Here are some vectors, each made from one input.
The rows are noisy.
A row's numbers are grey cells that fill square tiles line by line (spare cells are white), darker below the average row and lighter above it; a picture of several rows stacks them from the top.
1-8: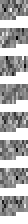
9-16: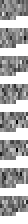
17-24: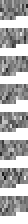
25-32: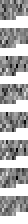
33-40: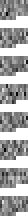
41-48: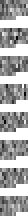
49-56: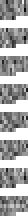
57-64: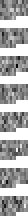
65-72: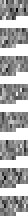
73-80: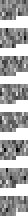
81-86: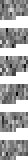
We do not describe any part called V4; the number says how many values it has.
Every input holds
a point on a 5-point line and a value of V4, together with either a fixed value, or four true/false values.
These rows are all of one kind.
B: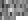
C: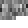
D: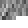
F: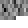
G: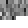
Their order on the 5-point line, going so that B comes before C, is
F, B, D, C, G.
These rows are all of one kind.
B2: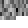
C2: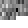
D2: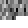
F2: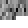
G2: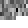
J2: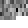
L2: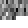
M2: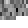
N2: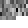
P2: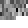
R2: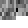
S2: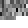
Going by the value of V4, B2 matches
C2, D2, L2 and M2.
